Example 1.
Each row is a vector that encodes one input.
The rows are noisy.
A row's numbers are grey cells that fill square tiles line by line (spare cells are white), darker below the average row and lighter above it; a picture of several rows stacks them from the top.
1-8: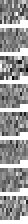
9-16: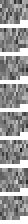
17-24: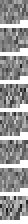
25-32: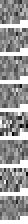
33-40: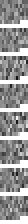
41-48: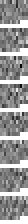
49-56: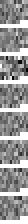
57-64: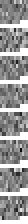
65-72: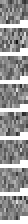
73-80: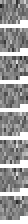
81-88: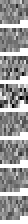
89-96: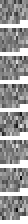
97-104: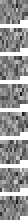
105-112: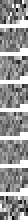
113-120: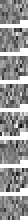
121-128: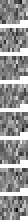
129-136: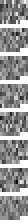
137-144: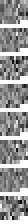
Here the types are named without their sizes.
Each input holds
a list of points on a circle.
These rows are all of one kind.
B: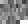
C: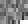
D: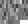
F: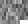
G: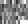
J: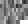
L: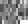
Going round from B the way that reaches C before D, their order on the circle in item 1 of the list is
B, G, L, C, D, F, J.
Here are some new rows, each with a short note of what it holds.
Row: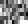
the empty list
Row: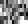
the empty list
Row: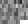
a list of one item
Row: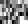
the empty list
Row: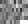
a list of one item
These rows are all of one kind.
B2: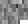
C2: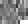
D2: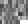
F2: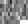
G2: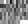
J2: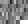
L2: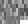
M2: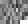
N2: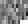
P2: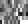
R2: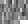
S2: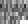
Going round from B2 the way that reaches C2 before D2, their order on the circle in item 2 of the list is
B2, J2, C2, S2, D2, G2, N2, P2, M2, L2, R2, F2.
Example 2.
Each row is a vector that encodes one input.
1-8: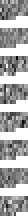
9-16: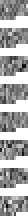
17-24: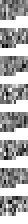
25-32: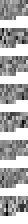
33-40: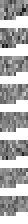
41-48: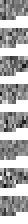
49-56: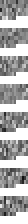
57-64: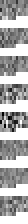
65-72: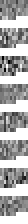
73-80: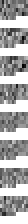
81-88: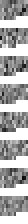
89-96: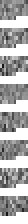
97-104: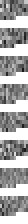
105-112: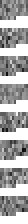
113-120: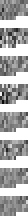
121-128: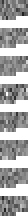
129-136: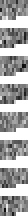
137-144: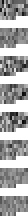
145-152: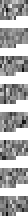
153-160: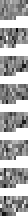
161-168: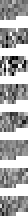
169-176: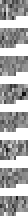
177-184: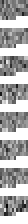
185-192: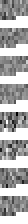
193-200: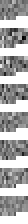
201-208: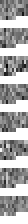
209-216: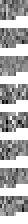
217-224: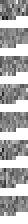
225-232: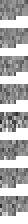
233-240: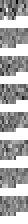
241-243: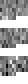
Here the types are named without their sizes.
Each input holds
either a point on a circle, or a fixed value, or three true/false values.
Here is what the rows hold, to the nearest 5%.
About 40% of them hold a point on a circle. A few of them hold a fixed value. The rest hold three true/false values.
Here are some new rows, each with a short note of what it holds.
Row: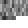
a point on a circle
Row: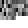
a point on a circle
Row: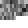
a point on a circle
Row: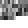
a fixed value
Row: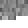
three true/false values
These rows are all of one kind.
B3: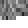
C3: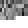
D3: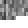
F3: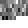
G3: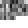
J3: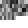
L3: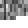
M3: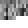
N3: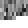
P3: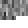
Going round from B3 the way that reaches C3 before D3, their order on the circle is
B3, C3, M3, N3, J3, G3, L3, D3, P3, F3.
